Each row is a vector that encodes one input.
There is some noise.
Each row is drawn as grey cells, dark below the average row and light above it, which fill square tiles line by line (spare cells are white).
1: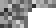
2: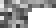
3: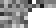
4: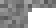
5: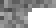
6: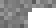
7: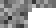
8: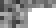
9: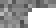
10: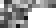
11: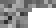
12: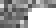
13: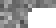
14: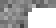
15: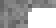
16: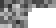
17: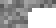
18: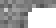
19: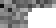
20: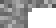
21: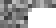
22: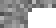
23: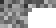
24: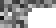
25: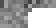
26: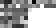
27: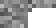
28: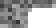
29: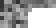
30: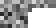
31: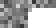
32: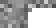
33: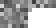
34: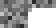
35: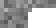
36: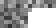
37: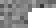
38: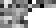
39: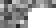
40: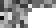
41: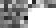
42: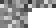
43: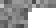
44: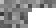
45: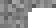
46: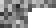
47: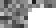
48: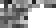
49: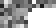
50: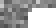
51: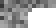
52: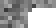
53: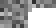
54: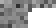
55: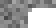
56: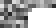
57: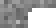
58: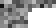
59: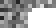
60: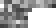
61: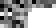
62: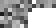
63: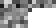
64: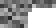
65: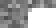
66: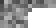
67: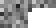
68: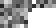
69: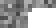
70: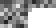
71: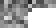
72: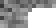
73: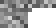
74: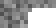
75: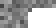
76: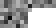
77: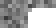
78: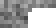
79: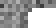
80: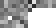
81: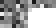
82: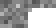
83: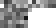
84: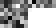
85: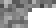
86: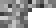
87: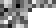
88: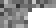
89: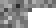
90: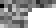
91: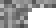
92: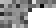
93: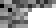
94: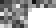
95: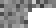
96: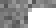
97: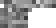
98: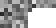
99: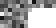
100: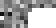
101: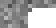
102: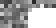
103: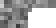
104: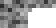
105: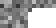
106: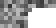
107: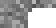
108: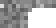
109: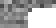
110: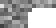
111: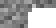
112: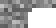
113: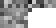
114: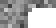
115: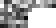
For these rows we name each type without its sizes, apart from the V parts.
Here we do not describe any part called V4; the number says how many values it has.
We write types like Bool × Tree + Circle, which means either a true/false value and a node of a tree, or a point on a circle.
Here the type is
Bool × Bool × Bool × (Line + V4).
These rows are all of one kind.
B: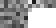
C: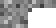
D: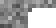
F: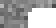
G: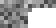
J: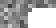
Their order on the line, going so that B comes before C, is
G, J, D, B, C, F.
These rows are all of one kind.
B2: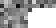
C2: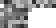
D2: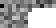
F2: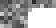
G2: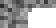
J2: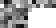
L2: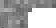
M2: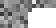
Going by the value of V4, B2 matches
G2 and L2.
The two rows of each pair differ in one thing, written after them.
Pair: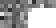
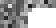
the value of V4
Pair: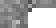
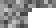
the value of V4
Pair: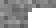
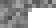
one of the three true/false values
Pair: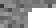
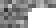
one of the three true/false values
